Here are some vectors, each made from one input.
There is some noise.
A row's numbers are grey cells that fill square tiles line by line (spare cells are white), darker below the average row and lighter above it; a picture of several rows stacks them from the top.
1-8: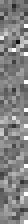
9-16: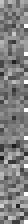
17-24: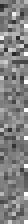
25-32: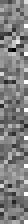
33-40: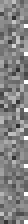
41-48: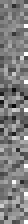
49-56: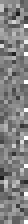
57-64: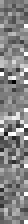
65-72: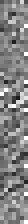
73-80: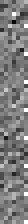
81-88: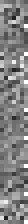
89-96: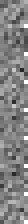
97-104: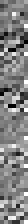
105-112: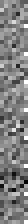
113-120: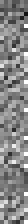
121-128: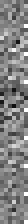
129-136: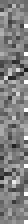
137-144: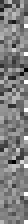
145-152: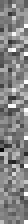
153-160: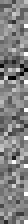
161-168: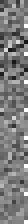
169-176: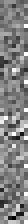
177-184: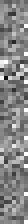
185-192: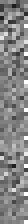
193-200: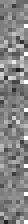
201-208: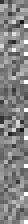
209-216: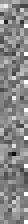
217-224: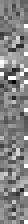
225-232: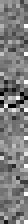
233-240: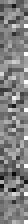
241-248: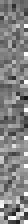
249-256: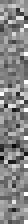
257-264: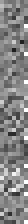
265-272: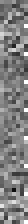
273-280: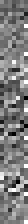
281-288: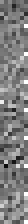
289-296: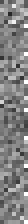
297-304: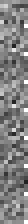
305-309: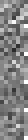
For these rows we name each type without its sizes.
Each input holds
either a point on a line, or four true/false values, or a list of points on a circle.
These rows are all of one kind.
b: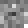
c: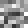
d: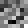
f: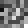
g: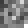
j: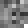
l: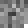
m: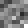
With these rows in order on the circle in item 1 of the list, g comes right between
f and j.
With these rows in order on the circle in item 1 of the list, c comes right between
d and m.
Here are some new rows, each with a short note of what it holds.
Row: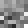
a point on a line
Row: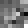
a list of one item
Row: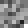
a list of one item
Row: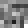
the empty list
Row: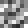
a list of one item
